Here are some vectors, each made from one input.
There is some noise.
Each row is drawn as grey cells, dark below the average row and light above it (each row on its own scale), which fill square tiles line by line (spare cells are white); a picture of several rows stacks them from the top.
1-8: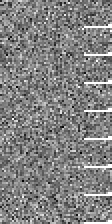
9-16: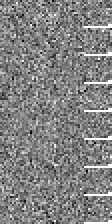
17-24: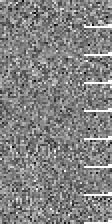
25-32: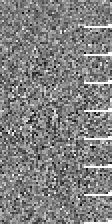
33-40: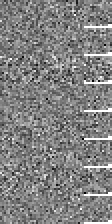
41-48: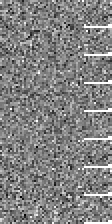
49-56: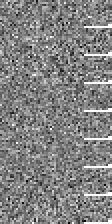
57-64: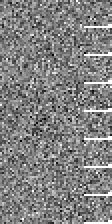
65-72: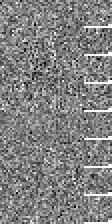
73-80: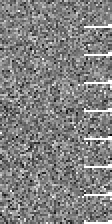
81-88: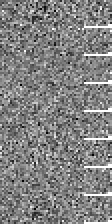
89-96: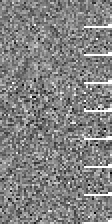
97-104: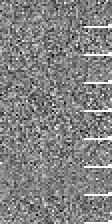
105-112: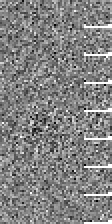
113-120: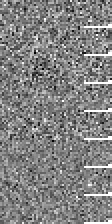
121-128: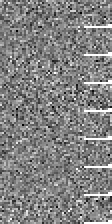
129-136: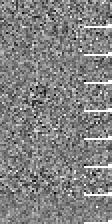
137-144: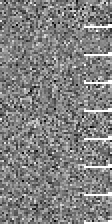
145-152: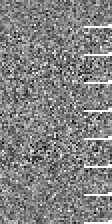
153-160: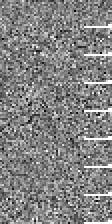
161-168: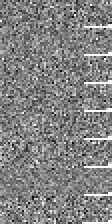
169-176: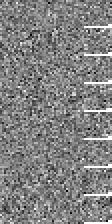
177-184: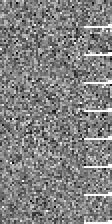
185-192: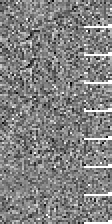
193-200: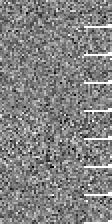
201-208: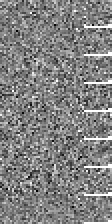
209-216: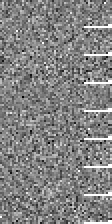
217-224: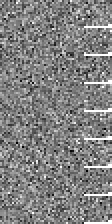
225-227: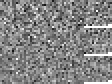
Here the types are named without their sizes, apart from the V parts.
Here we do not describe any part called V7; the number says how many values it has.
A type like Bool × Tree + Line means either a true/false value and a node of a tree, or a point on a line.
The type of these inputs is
Label × Tree + V7.
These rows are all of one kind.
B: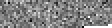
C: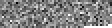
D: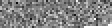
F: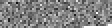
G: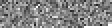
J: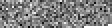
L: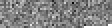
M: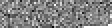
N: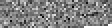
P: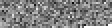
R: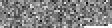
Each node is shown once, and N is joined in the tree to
C, D, L, P and R.
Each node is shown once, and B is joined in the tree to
C.
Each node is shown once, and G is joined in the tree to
P.
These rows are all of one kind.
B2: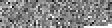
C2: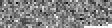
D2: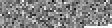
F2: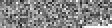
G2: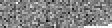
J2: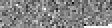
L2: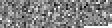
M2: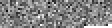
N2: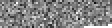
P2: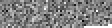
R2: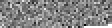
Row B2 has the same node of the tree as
J2, M2, N2 and R2.
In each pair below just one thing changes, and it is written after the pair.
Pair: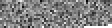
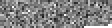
the node of the tree
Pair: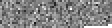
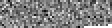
the label
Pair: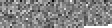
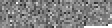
the node of the tree
